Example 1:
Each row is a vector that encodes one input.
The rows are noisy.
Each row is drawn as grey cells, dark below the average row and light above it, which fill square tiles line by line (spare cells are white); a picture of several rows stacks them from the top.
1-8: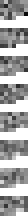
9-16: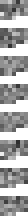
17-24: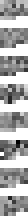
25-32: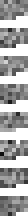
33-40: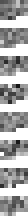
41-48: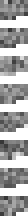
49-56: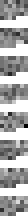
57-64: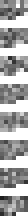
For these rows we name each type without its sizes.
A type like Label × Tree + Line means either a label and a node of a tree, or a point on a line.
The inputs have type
(Circle + Unit) × Line.
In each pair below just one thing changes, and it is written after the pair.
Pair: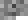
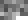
the place on the circle
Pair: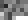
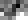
the place on the circle
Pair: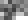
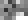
the place on the circle
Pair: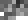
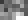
the place on the circle
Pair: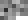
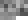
the place on the circle
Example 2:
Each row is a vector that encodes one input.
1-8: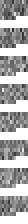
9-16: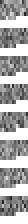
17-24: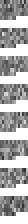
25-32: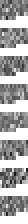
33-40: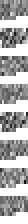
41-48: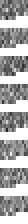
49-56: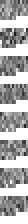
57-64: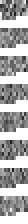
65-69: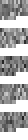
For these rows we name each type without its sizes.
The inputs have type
Bool × Circle + Unit.
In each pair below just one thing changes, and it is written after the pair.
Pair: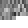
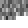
the true/false value
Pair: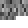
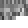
the true/false value
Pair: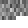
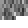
the true/false value
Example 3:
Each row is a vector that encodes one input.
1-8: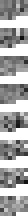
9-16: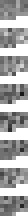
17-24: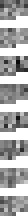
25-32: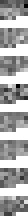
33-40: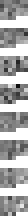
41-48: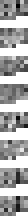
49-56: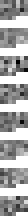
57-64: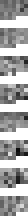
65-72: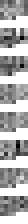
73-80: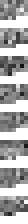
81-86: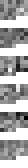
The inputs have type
Line5 + Line9.
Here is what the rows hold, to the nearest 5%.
About 25% of them hold a point on a 5-point line. The rest hold a point on a 9-point line.
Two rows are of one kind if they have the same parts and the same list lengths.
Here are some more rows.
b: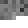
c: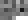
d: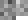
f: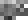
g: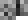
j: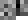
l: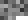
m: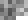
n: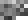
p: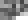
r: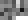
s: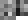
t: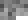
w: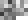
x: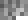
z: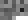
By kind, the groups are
b, c, d, l, m, p, r, t, w, x, z
f, g, j, n, s

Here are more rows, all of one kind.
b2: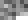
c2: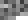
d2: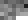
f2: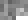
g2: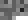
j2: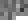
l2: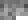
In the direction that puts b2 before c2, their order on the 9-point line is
f2, l2, b2, d2, j2, c2, g2.
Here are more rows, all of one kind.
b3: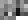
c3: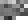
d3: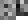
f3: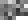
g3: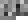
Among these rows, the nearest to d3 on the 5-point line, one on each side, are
b3 and g3.
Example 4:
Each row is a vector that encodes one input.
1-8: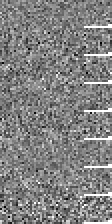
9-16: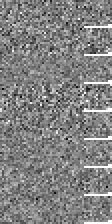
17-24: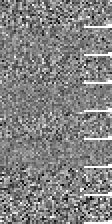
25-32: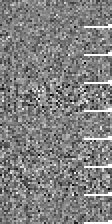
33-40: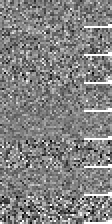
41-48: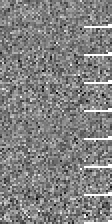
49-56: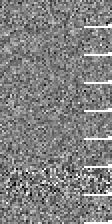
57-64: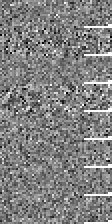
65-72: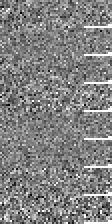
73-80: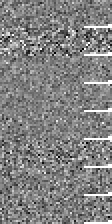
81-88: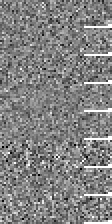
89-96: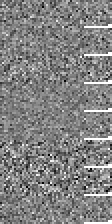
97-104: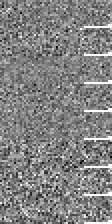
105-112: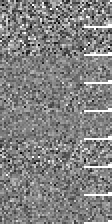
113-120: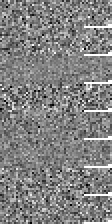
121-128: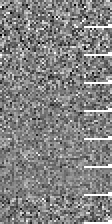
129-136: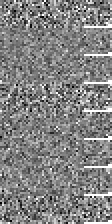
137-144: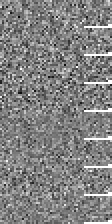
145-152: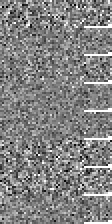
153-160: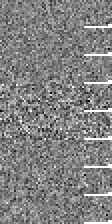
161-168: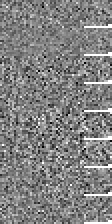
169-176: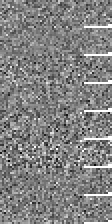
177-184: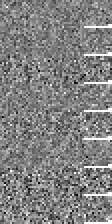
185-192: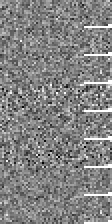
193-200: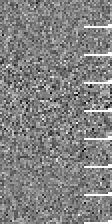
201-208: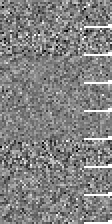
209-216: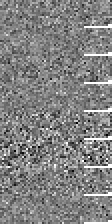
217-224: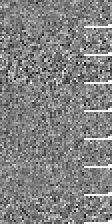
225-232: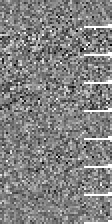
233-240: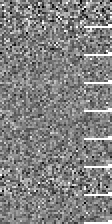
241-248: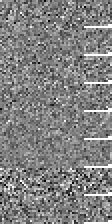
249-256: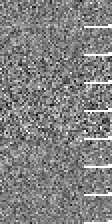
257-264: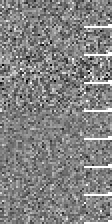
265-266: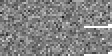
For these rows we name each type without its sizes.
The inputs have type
Bool × Bool × Bool + Circle.
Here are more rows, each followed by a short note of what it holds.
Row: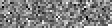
three true/false values
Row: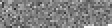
three true/false values
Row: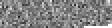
three true/false values
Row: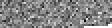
three true/false values
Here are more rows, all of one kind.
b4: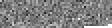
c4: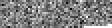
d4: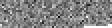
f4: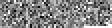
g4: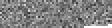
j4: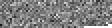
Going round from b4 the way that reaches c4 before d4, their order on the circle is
b4, j4, c4, g4, f4, d4.
